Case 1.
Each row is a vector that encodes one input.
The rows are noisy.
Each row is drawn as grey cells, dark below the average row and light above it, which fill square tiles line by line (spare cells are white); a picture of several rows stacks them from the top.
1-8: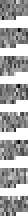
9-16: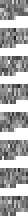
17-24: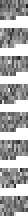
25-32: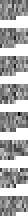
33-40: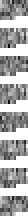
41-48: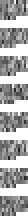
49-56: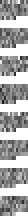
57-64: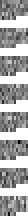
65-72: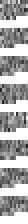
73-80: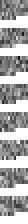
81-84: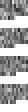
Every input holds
a node of an 8-node tree and three true/false values.
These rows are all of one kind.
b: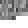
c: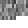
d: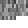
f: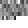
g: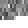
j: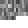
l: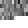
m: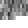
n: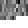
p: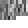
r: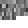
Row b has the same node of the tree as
c, d and j.
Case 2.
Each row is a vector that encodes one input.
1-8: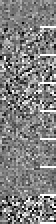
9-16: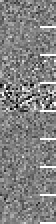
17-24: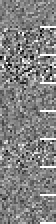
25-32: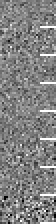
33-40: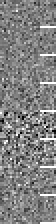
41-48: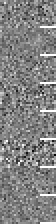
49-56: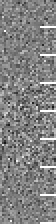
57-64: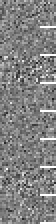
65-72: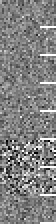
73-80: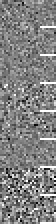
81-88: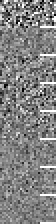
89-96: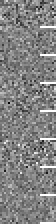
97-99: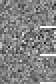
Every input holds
either a fixed value, or one of 11 labels and one of 12 labels.
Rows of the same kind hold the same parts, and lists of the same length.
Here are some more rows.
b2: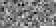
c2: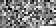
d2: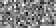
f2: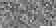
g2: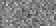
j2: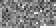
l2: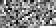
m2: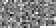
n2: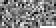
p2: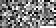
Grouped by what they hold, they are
b2, d2, f2, g2, j2, m2, n2
c2, l2, p2

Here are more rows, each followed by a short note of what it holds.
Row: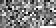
a fixed value
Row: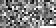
a fixed value
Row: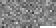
one of 11 labels and one of 12 labels
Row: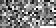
a fixed value
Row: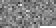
one of 11 labels and one of 12 labels
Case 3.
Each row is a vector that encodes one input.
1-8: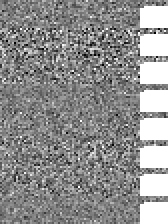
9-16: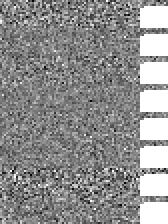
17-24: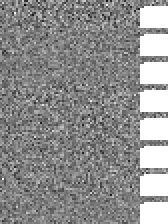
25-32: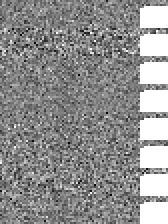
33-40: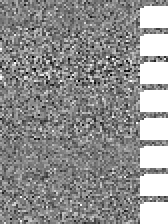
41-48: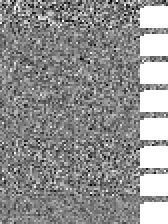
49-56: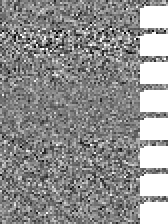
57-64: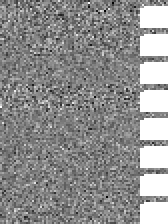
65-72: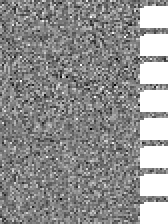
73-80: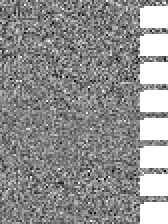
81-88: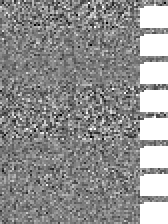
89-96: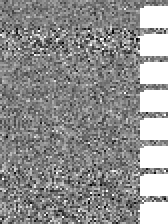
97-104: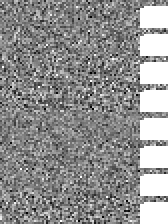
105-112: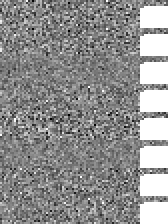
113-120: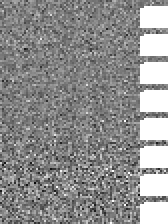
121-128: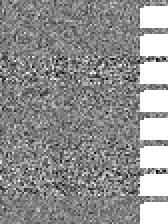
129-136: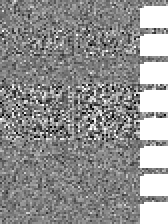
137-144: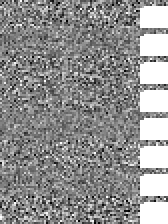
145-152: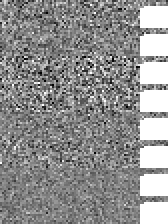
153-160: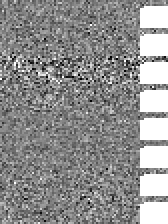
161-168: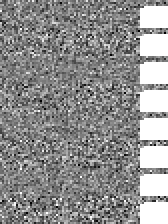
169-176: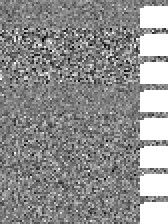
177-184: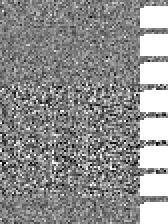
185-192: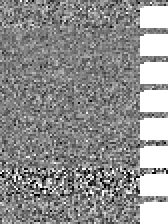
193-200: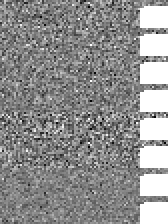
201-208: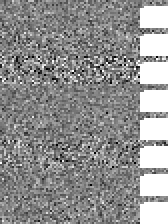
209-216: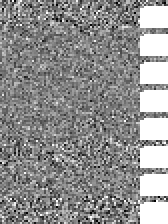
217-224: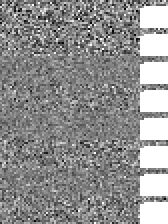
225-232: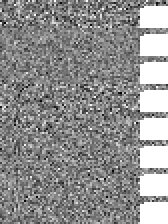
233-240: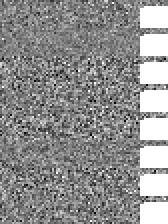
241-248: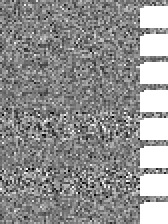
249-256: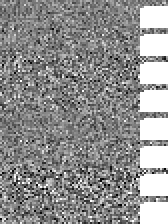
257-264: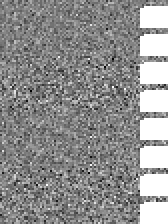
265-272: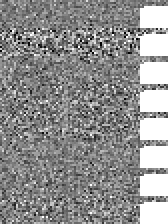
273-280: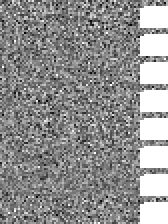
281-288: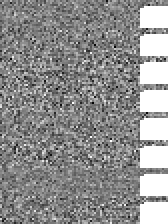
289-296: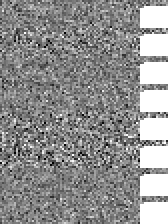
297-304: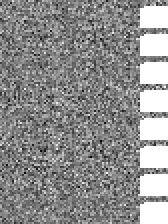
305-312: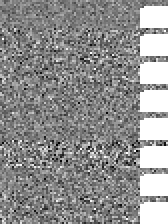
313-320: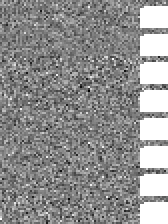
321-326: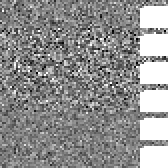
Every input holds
either a point on a 6-point line, or a point on an 11-point line.
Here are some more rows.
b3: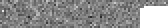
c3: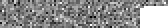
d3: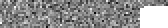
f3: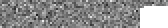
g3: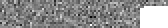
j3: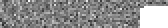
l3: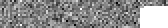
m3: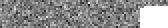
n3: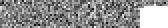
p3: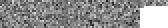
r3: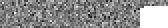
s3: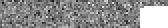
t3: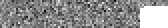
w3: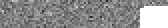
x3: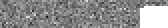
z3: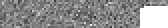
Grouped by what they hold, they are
b3, c3, f3, g3, j3, p3, r3, w3, x3, z3
d3, l3, m3, n3, s3, t3

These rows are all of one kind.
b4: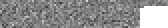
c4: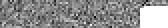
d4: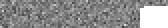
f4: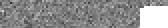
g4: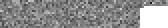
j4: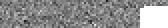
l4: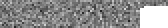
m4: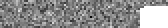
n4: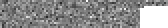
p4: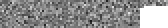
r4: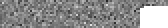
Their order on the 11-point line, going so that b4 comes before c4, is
n4, l4, b4, d4, m4, g4, p4, f4, j4, r4, c4.
